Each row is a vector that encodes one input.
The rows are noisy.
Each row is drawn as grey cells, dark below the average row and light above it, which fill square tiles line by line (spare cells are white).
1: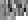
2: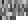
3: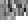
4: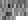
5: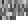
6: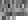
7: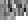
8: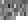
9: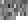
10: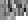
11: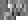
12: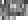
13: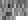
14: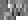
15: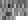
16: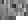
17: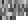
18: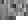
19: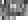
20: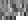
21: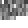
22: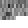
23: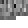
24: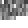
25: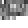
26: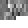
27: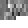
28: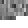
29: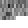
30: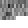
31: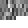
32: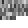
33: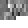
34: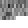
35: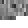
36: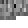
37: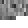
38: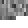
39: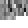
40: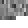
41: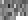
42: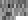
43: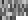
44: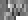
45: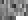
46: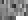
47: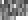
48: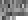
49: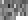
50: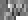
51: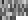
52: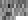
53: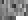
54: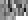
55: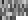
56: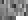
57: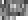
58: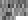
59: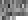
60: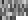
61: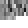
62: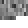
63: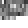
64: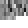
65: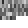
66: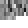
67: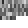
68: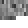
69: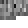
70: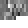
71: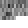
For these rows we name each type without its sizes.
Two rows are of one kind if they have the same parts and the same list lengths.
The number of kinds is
2.
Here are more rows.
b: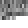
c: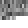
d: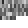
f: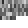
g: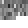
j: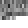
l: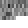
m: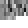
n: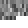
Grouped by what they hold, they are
b, c, g, j, l, n
d, f, m

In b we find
a point on a circle and a true/false value.
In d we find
a true/false value.
